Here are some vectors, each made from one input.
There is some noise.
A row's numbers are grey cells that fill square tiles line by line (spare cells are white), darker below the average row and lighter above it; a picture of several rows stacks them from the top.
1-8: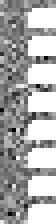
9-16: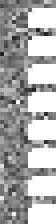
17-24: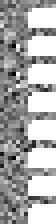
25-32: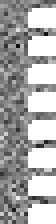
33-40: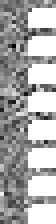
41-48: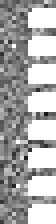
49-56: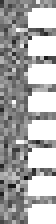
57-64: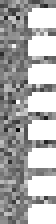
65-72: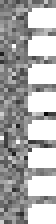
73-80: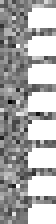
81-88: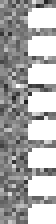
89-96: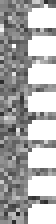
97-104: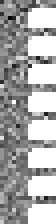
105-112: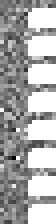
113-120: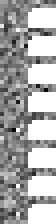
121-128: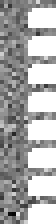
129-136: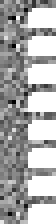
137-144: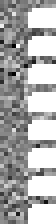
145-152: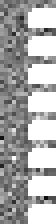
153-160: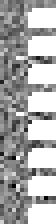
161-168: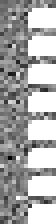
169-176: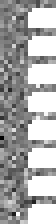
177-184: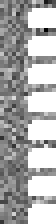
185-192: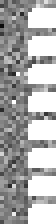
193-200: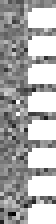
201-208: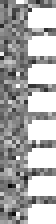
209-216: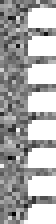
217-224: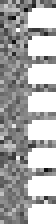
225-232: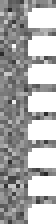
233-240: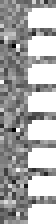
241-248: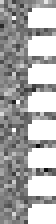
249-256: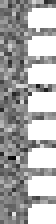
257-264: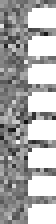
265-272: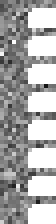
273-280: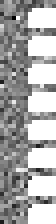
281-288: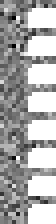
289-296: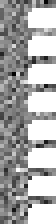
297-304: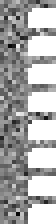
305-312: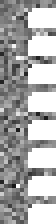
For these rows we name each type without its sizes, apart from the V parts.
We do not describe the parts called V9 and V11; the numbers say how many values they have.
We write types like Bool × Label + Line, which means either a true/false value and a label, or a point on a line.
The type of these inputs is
Circle + Line × (Line + V11) + V9.
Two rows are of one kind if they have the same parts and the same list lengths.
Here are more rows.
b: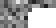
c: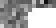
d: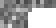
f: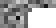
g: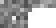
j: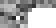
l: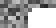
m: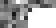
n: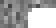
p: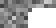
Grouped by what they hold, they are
b, f, l, m
c, n
d, g, p
j

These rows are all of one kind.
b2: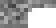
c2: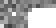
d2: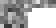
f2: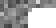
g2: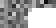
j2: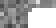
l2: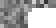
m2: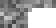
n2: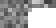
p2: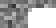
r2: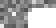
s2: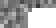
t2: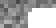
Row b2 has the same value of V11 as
g2, m2 and p2.
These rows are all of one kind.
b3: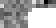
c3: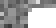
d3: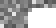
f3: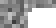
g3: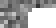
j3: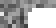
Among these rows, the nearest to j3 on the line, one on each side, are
c3 and f3.
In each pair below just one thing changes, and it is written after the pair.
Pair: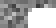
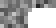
the value of V11
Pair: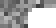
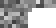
the place on the line
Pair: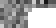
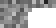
the place on the line
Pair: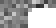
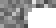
the value of V11
